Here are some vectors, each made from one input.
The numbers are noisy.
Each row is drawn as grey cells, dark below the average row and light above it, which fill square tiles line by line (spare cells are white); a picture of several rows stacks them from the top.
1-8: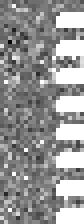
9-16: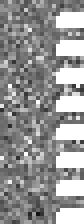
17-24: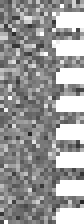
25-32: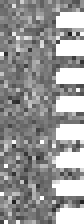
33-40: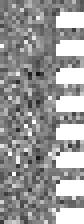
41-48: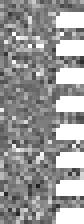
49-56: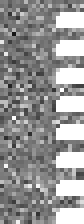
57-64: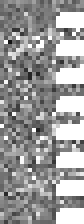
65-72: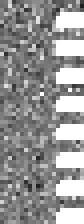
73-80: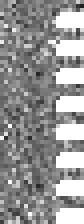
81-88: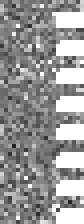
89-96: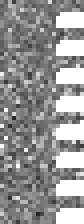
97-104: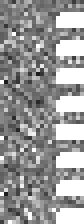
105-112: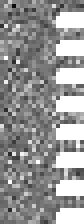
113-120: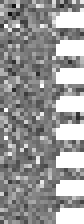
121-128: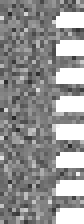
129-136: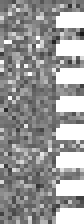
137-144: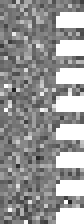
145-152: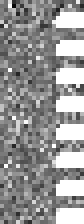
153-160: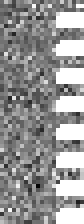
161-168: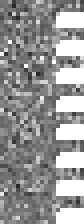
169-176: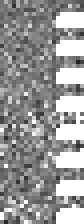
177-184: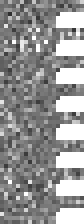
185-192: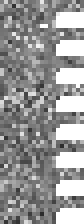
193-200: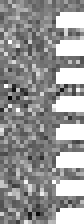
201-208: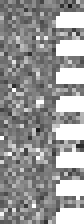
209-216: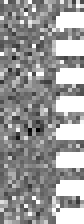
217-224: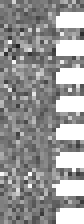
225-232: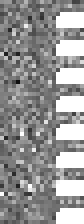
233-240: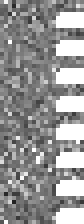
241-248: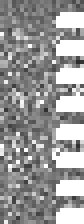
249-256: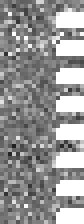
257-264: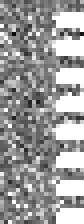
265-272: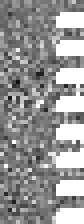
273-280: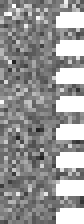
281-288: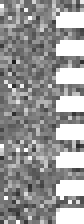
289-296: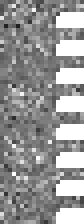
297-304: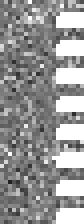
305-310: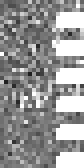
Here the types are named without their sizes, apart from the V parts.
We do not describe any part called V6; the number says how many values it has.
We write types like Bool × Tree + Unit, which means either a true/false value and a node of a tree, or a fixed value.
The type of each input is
(Bool × Bool × Bool × Bool + Unit) × V6 + Line.
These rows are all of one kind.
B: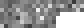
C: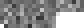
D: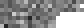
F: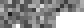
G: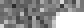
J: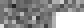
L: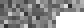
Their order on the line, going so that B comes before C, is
F, B, D, L, J, G, C.
